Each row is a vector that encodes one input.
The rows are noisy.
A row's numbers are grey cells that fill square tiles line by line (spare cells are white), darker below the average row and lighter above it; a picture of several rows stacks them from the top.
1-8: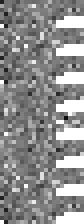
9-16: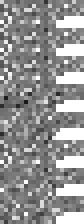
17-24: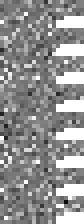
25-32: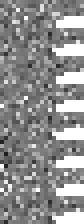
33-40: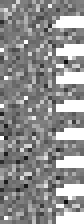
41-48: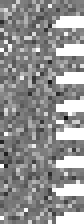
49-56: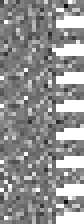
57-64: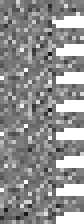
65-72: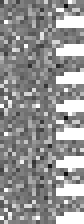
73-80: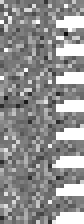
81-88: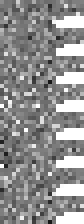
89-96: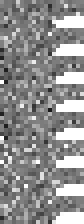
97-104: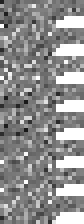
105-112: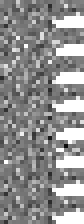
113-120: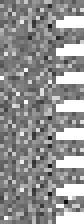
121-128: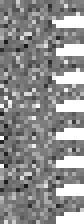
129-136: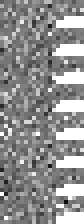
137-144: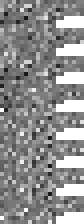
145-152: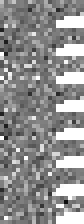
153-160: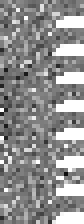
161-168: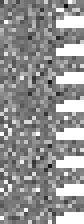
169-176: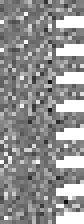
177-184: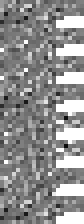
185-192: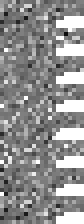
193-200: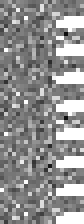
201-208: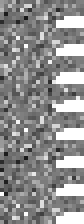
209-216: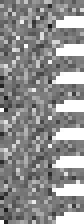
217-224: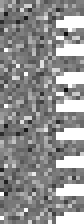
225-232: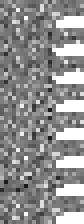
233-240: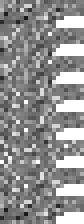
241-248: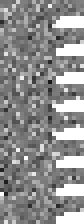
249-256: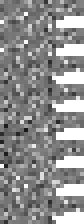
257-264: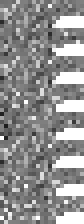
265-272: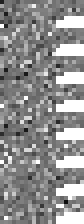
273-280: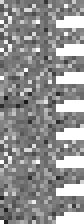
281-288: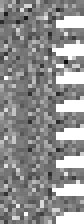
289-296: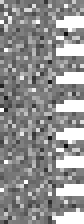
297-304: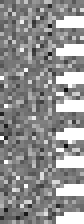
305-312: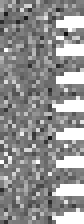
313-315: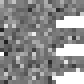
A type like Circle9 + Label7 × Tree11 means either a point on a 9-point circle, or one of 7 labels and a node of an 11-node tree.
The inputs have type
Label10.
